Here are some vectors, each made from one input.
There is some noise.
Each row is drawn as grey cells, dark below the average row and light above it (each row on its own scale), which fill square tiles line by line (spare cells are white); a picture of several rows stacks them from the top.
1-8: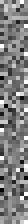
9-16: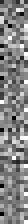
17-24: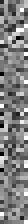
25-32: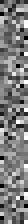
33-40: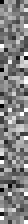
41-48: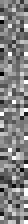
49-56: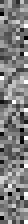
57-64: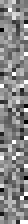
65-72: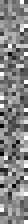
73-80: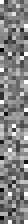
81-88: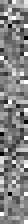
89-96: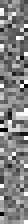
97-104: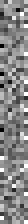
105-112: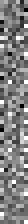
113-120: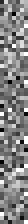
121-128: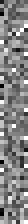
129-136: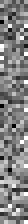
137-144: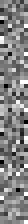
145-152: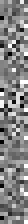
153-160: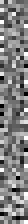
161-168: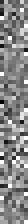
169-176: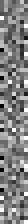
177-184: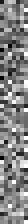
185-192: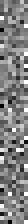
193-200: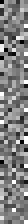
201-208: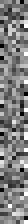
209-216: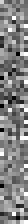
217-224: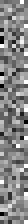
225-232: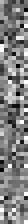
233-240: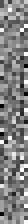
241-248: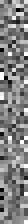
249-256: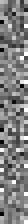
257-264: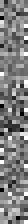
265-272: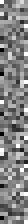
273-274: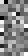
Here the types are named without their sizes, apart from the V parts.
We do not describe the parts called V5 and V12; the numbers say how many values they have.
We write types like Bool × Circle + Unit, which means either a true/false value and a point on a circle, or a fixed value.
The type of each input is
((Bool × Bool × Bool + Unit) × V12 + Unit) × Circle × V5.
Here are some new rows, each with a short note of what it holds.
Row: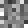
a point on a circle, three true/false values, a value of V5 and a value of V12
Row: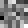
a point on a circle, three true/false values, a value of V5 and a value of V12
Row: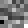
a point on a circle and a value of V5
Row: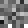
a point on a circle and a value of V5
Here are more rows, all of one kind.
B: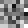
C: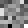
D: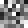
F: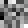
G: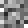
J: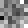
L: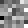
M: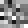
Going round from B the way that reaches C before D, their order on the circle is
B, L, M, G, C, D, F, J.
